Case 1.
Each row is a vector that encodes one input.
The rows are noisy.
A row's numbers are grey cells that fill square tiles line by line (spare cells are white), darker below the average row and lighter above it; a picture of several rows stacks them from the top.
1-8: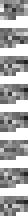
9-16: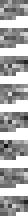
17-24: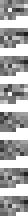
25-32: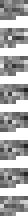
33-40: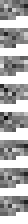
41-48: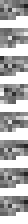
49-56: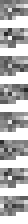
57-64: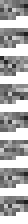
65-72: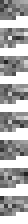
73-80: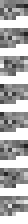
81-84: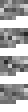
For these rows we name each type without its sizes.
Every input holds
a point on a line, together with either a point on a circle, or a fixed value.
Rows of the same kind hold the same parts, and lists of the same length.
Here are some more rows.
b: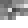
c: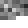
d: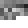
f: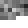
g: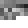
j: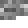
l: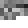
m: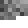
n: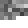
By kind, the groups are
b, j, m, n
c, d, f, g, l

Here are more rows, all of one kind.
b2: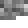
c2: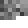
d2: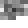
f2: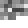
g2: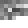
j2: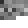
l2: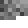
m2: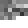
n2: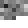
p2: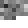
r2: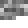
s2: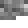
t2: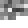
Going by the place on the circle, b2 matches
n2, p2 and s2.
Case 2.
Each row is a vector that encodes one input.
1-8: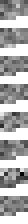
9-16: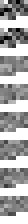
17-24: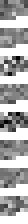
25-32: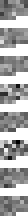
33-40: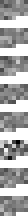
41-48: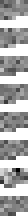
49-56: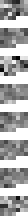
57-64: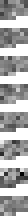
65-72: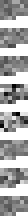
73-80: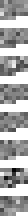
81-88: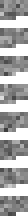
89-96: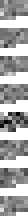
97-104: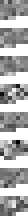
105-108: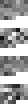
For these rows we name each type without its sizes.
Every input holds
either a fixed value, or a node of a tree, or four true/false values.
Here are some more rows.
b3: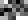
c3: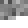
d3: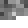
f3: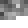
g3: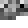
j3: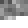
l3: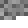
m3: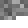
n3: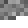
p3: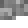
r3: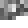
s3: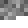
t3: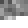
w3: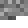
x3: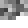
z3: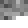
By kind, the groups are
b3
c3, d3, f3, j3, l3, m3, n3, p3, s3, t3, w3, z3
g3, r3, x3

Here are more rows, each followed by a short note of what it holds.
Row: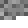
four true/false values
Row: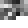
a node of a tree
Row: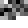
a fixed value
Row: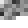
a node of a tree
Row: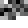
a fixed value
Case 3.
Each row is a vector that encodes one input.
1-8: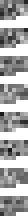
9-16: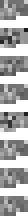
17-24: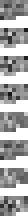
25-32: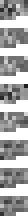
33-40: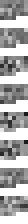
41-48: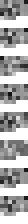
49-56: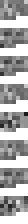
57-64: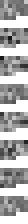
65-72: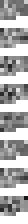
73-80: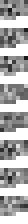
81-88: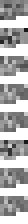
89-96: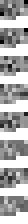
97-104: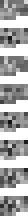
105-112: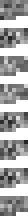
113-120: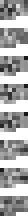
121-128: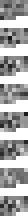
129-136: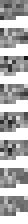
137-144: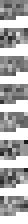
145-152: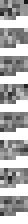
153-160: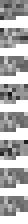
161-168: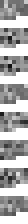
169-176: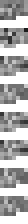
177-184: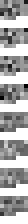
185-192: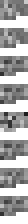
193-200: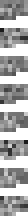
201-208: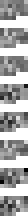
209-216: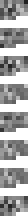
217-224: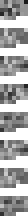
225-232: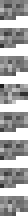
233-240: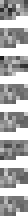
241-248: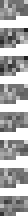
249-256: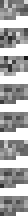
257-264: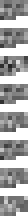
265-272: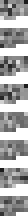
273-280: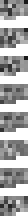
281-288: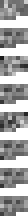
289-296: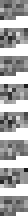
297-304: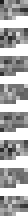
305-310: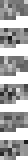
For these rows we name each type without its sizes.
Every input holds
either a point on a circle, or a point on a line.
